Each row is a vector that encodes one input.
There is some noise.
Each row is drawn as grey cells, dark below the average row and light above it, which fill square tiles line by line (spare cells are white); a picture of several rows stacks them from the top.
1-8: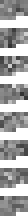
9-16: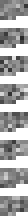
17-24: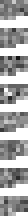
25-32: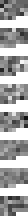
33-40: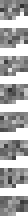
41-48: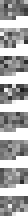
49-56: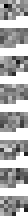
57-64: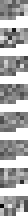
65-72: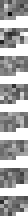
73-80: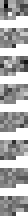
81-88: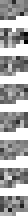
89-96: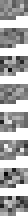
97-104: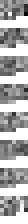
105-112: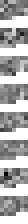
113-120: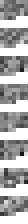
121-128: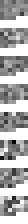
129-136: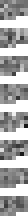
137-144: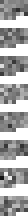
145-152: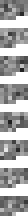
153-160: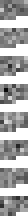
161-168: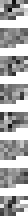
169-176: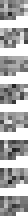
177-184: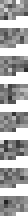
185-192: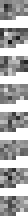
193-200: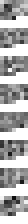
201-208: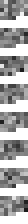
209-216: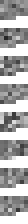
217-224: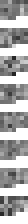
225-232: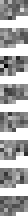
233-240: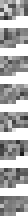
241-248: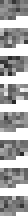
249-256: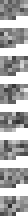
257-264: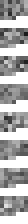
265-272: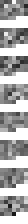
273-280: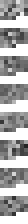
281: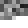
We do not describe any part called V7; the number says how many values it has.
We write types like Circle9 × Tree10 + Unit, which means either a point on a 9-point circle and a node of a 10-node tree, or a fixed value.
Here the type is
(Circle10 + Unit) × Line8 + Label11 × V7.
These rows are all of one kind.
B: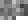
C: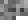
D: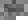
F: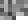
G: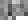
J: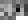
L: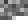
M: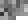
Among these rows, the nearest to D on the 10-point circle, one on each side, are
C and L.
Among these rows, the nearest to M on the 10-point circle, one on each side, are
G and L.
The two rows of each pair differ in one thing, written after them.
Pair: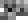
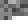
the place on the 10-point circle
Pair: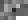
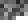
the place on the 10-point circle
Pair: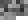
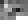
the place on the 8-point line
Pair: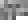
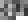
the place on the 10-point circle
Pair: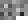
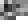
the place on the 10-point circle
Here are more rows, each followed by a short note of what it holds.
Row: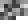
a point on a 10-point circle and a point on an 8-point line
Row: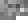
a point on a 10-point circle and a point on an 8-point line
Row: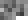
a point on an 8-point line
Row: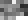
a point on a 10-point circle and a point on an 8-point line
